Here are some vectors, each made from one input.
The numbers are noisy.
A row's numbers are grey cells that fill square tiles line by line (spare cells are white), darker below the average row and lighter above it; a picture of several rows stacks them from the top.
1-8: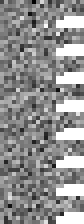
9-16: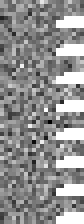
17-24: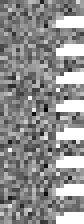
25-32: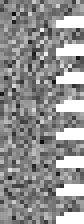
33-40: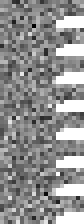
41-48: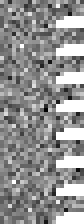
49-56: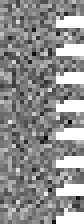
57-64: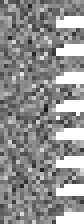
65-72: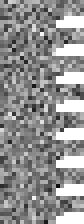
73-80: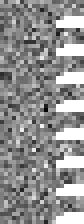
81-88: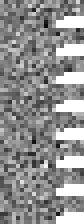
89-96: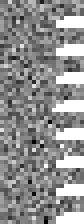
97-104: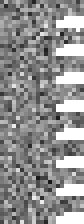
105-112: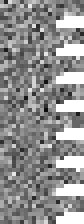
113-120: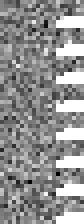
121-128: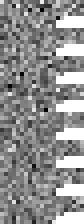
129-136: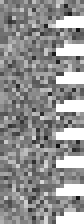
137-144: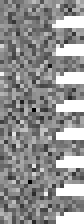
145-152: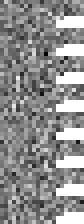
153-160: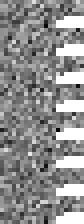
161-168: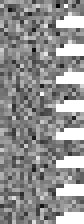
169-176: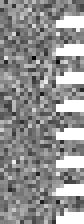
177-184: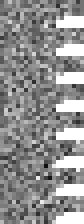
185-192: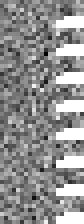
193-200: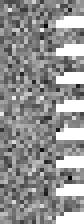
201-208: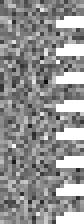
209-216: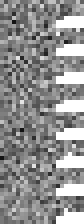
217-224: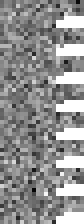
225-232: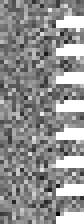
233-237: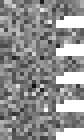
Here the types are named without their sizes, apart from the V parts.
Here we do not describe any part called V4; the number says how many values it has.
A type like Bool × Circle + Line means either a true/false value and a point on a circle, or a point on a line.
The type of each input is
Bool × Circle × (Line + V4).
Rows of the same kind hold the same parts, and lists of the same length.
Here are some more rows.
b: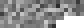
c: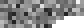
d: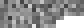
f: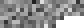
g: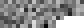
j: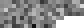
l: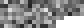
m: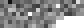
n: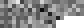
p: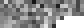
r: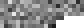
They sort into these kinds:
b, d, f, n, p, r
c, g, j, l, m

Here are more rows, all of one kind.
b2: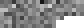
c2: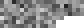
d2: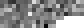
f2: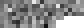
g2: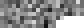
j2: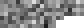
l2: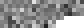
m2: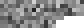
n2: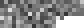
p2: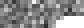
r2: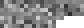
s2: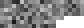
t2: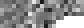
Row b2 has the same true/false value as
c2, n2, r2 and s2.
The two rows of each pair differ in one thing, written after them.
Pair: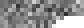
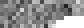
the place on the line
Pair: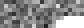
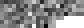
the place on the line
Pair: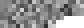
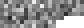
the place on the circle
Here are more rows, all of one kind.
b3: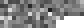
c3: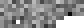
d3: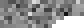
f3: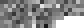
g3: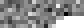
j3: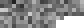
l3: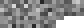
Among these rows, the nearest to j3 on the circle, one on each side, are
f3 and l3.
